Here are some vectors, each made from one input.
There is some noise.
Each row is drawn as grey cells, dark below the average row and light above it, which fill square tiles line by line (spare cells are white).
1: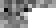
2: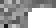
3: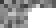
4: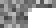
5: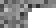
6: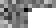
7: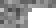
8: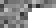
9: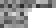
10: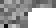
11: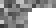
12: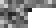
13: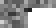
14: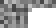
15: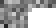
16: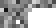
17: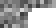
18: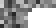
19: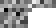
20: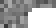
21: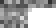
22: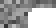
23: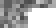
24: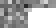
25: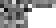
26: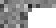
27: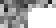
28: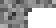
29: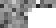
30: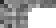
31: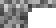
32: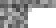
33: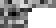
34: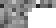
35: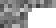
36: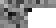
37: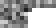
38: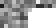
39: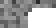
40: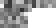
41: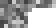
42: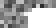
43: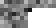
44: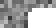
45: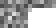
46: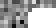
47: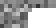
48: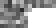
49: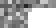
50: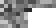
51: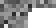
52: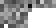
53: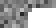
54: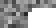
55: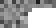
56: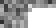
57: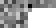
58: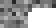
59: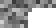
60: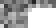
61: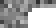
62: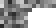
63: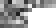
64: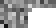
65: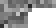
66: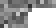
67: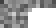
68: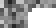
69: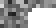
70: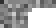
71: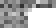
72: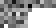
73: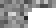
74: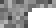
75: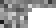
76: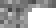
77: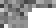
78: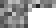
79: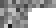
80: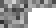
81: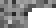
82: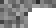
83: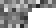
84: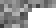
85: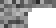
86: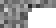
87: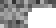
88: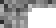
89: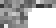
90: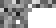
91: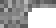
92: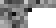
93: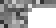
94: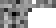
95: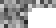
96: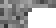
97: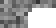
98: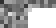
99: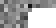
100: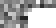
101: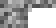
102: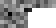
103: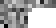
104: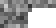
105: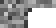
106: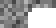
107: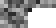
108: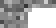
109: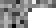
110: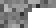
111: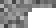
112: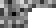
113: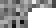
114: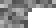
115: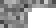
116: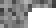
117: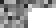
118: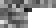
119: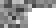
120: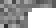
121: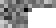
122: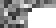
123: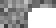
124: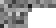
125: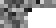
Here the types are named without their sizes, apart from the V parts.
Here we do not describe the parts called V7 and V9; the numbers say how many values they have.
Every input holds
a value of V7, together with either a point on a line and a true/false value, or a value of V9.
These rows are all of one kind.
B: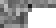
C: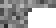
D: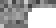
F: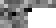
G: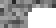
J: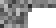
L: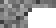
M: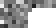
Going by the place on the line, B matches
L and M.
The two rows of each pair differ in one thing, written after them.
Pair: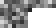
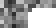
the value of V7
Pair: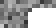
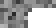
the true/false value
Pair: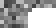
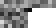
the value of V7
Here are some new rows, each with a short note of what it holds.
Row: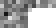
a value of V7 and a value of V9
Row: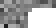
a point on a line, a true/false value and a value of V7
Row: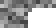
a point on a line, a true/false value and a value of V7
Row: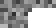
a point on a line, a true/false value and a value of V7
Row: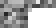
a value of V7 and a value of V9
